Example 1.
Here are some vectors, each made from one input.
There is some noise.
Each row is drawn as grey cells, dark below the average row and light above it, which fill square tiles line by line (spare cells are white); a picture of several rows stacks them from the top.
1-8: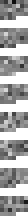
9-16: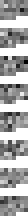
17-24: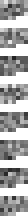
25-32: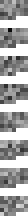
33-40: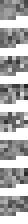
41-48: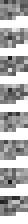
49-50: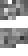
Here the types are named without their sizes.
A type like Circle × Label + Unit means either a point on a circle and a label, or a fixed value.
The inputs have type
Bool × Bool × Bool × Bool × Line.
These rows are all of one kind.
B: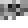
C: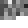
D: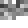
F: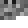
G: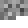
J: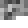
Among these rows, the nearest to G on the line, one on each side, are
B and D.
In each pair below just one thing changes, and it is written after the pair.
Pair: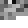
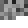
the place on the line
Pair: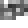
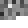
the place on the line
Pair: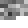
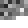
one of the four true/false values
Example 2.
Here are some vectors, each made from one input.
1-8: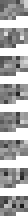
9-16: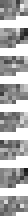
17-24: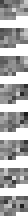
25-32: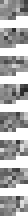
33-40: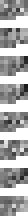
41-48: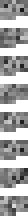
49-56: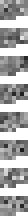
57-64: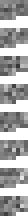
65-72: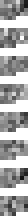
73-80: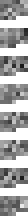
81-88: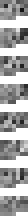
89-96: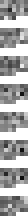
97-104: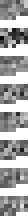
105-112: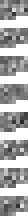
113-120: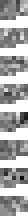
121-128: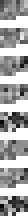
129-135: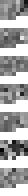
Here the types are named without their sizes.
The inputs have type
List(Line).
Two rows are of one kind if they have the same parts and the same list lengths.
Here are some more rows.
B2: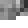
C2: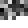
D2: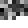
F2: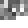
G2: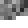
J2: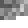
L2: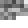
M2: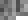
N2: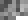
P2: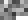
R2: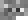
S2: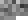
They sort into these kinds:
B2, G2
C2, D2
F2, J2, L2, M2, N2, P2, R2, S2

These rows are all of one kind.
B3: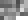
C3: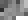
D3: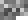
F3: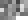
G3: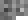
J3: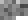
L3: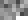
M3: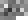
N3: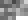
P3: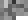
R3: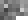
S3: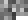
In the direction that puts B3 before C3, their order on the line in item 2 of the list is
B3, R3, M3, F3, D3, G3, S3, C3, L3, J3, P3, N3.
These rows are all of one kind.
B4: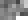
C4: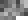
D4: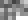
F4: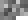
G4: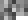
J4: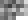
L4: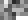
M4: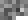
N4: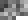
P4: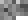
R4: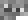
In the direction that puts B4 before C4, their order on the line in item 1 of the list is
J4, D4, B4, C4, N4, M4, P4, F4, R4, G4, L4.
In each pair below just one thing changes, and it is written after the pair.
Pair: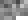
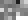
the place on the line in item 2 of the list
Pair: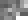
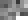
the place on the line in item 2 of the list
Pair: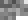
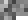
the place on the line in item 1 of the list
